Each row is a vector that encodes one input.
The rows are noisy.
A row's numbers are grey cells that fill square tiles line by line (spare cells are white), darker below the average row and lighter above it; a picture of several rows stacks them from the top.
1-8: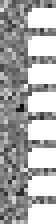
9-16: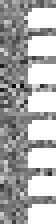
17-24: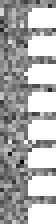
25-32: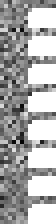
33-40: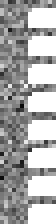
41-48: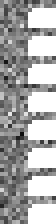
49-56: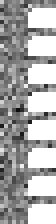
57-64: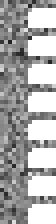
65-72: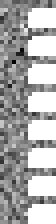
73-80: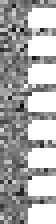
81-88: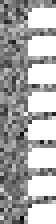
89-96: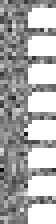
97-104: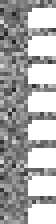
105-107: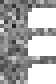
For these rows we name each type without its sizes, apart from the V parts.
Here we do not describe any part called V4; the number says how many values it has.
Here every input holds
a list of items, each a true/false value and a value of V4.
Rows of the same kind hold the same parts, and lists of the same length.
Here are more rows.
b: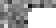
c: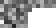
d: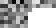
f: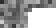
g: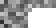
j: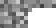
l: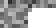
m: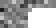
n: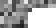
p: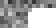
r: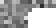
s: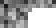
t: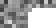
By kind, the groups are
b, f, g, j, m, r, t
c, l, p, s
d
n

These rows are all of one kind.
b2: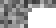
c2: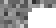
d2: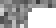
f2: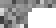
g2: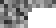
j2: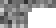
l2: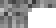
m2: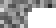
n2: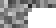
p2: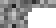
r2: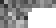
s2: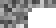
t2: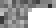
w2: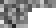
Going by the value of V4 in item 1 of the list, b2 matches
c2, p2 and s2.
